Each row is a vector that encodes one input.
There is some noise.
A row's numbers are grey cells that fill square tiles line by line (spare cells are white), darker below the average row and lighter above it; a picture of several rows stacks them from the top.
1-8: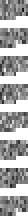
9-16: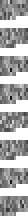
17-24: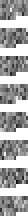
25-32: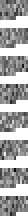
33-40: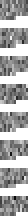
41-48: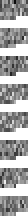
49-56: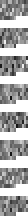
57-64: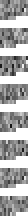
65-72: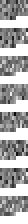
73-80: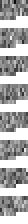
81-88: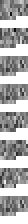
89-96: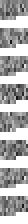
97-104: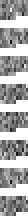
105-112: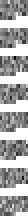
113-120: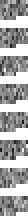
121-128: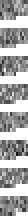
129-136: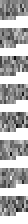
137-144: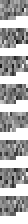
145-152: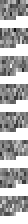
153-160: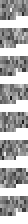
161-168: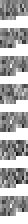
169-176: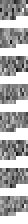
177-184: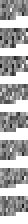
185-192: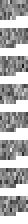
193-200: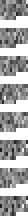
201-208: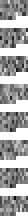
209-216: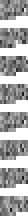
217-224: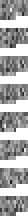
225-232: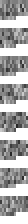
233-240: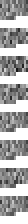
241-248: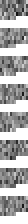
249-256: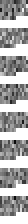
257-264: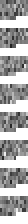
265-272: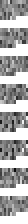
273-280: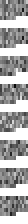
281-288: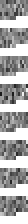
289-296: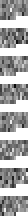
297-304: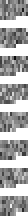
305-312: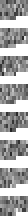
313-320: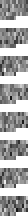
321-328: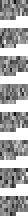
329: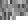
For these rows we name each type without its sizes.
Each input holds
a point on a circle.
